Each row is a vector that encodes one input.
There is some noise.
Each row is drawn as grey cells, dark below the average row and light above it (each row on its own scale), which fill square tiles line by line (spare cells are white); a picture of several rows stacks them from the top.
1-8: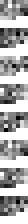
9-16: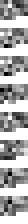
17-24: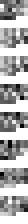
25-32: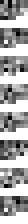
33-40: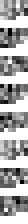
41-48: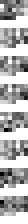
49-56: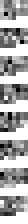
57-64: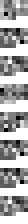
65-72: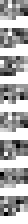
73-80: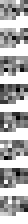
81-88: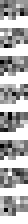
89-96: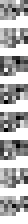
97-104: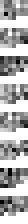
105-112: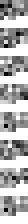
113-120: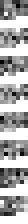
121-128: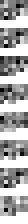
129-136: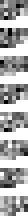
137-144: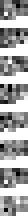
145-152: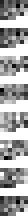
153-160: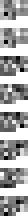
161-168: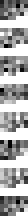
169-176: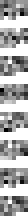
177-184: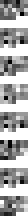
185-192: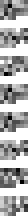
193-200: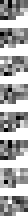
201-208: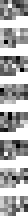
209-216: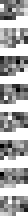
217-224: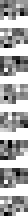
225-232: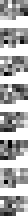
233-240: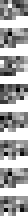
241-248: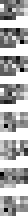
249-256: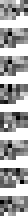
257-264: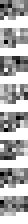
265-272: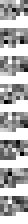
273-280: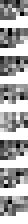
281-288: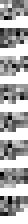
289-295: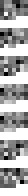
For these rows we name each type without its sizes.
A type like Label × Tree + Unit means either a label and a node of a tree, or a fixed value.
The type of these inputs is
Bool × Bool × Bool × Bool.
